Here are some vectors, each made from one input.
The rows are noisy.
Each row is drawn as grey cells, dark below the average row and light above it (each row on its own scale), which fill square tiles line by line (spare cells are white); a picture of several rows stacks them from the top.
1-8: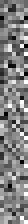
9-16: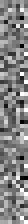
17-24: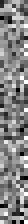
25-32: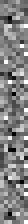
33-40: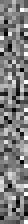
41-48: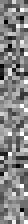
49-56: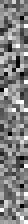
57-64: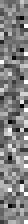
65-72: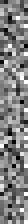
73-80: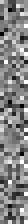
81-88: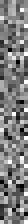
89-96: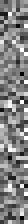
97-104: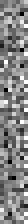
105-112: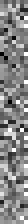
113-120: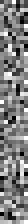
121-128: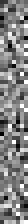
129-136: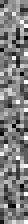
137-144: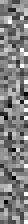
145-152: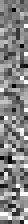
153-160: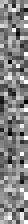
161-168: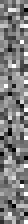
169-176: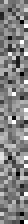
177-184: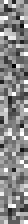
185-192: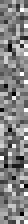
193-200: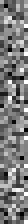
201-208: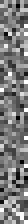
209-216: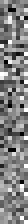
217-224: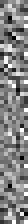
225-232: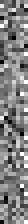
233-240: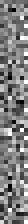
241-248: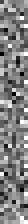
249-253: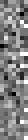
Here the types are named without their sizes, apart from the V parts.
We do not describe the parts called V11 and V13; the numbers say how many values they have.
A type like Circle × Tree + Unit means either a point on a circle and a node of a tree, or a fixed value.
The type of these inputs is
Bool × Bool × Bool × (Line + V11) + V13.
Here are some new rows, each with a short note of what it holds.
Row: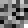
a value of V13
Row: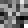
a value of V13
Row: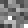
three true/false values and a value of V11
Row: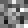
a value of V13
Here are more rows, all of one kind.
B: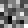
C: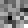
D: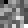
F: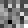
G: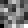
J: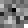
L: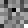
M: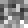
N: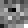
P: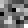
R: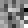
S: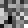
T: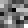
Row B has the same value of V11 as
J and L.
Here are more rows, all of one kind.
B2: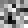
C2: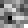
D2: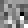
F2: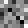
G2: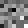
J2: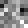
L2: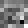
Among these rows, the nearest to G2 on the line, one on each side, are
C2 and L2.
